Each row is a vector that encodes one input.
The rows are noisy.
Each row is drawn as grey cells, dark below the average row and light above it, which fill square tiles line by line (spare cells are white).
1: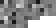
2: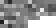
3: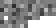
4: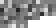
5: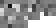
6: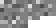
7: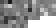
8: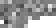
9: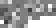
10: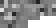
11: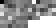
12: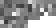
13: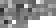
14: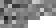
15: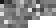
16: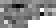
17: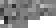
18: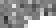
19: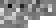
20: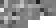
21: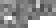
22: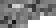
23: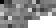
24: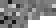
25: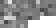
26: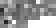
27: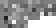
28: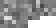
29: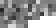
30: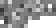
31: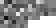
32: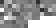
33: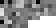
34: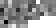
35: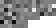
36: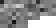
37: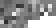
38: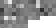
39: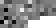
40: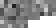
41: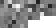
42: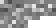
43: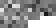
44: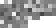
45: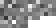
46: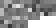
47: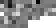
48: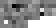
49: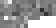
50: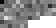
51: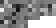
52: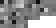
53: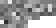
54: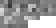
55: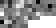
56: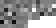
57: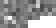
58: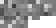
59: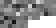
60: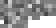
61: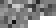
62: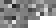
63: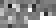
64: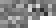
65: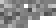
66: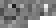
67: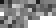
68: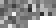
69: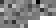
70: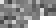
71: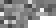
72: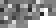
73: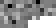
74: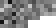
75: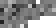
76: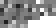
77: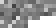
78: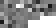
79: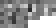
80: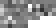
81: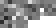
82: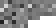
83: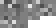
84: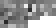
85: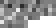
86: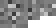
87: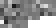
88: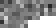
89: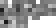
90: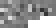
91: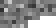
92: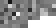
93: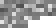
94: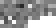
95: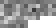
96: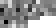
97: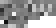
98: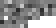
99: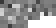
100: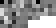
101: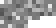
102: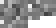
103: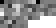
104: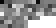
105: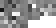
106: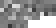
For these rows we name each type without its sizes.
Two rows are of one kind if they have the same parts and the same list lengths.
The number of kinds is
2.
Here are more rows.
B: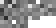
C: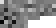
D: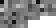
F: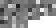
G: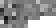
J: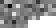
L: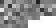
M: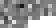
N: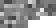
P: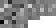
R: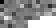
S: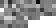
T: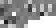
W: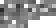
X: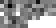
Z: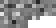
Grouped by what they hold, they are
B, D, G, J, L, M, N, R, S, T, W, X, Z
C, F, P

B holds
a label and four true/false values.
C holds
two labels.
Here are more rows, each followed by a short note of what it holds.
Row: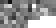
a label and four true/false values
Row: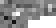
two labels
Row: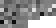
two labels
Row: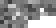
two labels
